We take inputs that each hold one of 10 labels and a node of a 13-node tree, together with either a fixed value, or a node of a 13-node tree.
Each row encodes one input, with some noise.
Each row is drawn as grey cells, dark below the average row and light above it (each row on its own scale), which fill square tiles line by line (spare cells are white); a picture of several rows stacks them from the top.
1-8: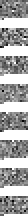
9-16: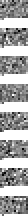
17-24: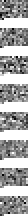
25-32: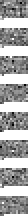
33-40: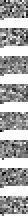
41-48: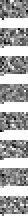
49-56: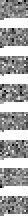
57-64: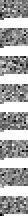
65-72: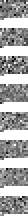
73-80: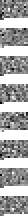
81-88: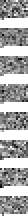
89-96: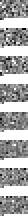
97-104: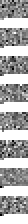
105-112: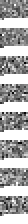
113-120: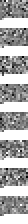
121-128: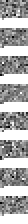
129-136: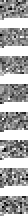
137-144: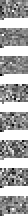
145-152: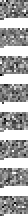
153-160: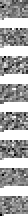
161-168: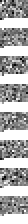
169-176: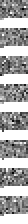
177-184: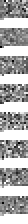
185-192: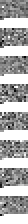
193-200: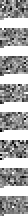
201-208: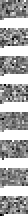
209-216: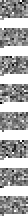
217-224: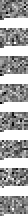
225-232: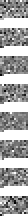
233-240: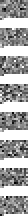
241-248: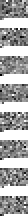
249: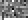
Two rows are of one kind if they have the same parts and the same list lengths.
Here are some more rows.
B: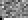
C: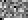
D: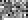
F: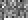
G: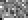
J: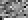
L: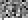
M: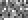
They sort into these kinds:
B, C, D, G, J, M
F, L

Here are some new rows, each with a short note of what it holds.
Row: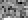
one of 10 labels and a node of each of two 13-node trees
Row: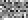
one of 10 labels and a node of a 13-node tree
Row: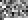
one of 10 labels and a node of a 13-node tree
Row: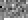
one of 10 labels and a node of each of two 13-node trees
